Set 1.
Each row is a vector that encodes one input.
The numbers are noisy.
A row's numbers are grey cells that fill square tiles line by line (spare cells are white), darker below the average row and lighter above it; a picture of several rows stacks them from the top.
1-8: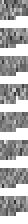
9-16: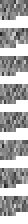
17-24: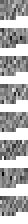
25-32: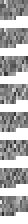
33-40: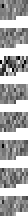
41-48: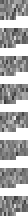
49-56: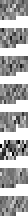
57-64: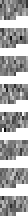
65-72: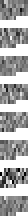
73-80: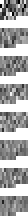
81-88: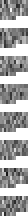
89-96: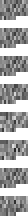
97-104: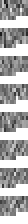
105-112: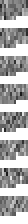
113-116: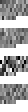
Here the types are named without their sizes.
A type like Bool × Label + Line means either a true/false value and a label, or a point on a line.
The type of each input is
List(Line).
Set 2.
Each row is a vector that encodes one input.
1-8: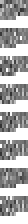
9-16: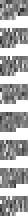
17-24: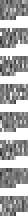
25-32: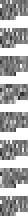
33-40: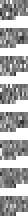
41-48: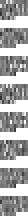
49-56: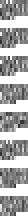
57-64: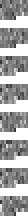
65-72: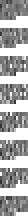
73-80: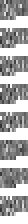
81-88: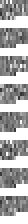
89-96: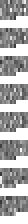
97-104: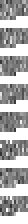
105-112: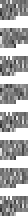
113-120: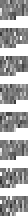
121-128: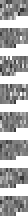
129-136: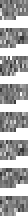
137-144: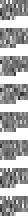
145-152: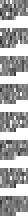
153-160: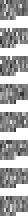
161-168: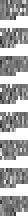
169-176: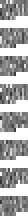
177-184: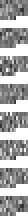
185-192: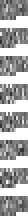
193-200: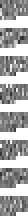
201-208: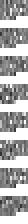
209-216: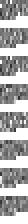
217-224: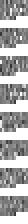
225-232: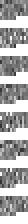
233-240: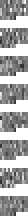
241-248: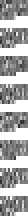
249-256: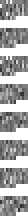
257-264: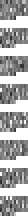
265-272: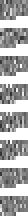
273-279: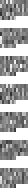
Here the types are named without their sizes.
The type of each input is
Bool × Bool × Bool × Bool × Bool + List(Line).
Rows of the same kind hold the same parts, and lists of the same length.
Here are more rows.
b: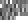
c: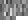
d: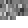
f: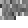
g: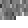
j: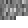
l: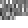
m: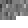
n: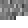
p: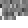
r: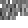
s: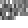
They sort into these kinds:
b, r
c, d, f, g, j, m, n, p
l
s

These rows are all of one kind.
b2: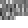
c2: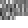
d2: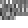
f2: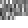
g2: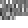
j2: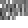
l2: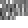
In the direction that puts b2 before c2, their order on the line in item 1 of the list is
j2, l2, b2, c2, d2, g2, f2.
